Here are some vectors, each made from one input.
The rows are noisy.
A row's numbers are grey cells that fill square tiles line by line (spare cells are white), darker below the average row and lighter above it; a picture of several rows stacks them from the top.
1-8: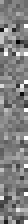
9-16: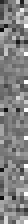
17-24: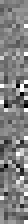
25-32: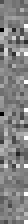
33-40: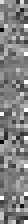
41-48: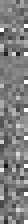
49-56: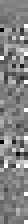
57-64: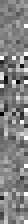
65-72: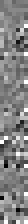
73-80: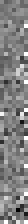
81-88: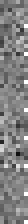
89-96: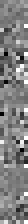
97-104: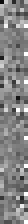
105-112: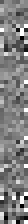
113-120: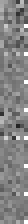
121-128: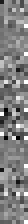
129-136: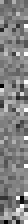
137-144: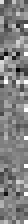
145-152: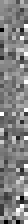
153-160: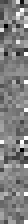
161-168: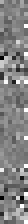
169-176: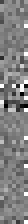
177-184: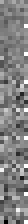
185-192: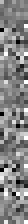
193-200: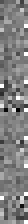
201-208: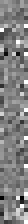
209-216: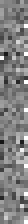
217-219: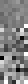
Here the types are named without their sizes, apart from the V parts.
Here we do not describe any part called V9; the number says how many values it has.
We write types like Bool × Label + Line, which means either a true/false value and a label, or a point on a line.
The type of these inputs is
Bool × Circle × Line × (Line + V9).
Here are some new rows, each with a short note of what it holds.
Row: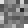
a point on a circle, a point on each of two lines and a true/false value
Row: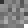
a point on a circle, a point on a line, a true/false value and a value of V9
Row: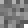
a point on a circle, a point on a line, a true/false value and a value of V9
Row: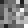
a point on a circle, a point on a line, a true/false value and a value of V9
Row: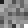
a point on a circle, a point on a line, a true/false value and a value of V9
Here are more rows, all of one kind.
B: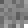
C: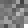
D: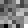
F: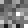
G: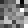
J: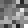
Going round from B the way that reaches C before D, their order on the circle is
B, C, F, D, J, G.
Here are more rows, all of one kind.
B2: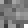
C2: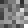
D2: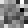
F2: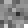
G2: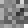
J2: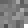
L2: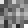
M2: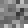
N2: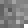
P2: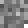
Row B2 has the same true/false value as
G2 and J2.
